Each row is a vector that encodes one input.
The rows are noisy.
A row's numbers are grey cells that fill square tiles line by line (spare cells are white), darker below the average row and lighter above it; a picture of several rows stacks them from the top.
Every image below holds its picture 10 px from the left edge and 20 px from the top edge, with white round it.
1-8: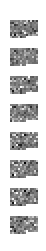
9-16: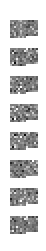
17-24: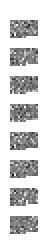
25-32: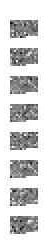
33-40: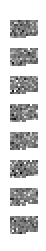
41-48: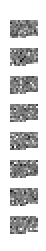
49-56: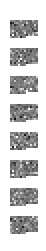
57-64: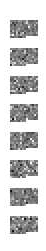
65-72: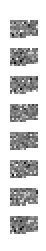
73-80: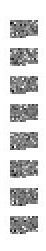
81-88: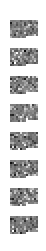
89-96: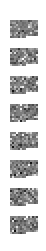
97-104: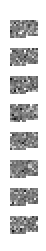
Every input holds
a node of a 13-node tree and four true/false values.
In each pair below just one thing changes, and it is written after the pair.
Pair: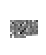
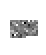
the node of the tree
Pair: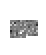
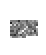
one of the four true/false values
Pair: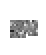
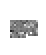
one of the four true/false values
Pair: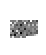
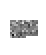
the node of the tree
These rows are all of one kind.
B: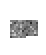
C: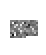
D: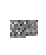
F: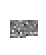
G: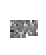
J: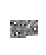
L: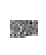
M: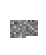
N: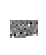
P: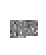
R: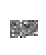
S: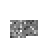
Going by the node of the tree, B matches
D, L, N and S.
